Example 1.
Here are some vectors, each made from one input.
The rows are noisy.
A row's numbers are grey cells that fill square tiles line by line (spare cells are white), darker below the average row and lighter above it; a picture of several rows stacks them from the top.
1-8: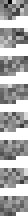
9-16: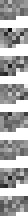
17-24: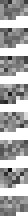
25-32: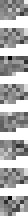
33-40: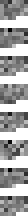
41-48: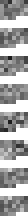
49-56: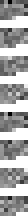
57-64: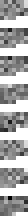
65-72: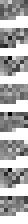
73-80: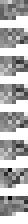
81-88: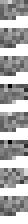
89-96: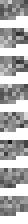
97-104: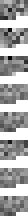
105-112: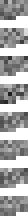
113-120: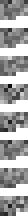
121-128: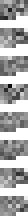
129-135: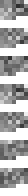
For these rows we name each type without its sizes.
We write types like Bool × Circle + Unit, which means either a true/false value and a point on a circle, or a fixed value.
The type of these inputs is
Tree.
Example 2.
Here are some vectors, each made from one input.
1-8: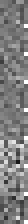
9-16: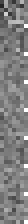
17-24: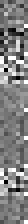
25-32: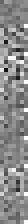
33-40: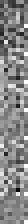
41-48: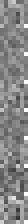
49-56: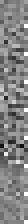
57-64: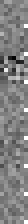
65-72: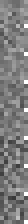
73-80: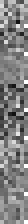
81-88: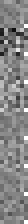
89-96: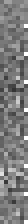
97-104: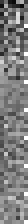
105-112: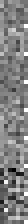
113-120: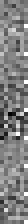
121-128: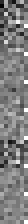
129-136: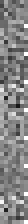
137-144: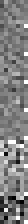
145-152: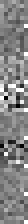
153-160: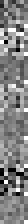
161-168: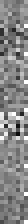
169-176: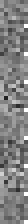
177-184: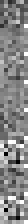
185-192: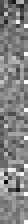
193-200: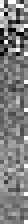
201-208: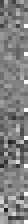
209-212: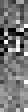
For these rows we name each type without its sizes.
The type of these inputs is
Line.
